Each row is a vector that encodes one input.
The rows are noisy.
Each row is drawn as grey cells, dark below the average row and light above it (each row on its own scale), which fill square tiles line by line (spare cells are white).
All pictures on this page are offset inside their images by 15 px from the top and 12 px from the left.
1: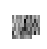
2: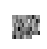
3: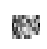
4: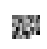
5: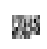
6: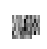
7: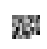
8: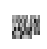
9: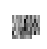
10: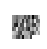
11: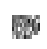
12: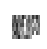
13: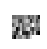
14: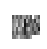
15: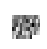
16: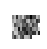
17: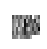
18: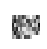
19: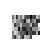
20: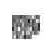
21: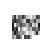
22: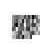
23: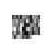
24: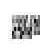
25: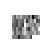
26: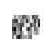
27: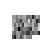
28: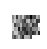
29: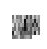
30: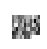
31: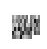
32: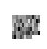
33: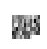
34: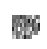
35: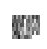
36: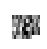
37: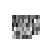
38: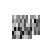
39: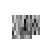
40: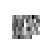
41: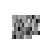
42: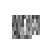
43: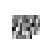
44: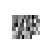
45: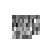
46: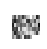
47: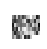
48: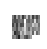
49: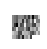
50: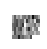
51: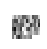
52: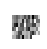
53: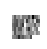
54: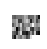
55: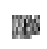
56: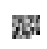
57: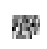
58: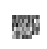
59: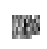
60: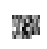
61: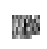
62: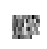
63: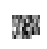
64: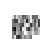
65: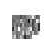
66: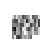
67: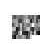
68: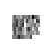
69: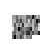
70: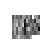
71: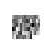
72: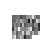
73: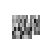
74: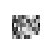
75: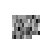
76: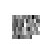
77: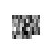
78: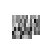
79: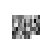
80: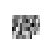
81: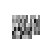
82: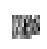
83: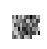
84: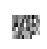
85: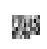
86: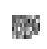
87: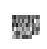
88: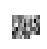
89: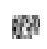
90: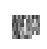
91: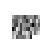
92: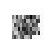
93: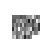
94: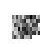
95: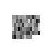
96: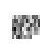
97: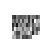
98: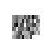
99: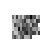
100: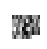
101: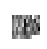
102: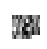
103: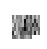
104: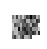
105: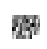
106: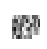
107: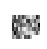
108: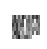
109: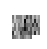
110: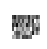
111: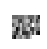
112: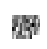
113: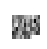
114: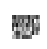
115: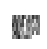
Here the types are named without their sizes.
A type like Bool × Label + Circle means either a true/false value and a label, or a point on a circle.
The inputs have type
Bool × Bool × Bool × Bool.
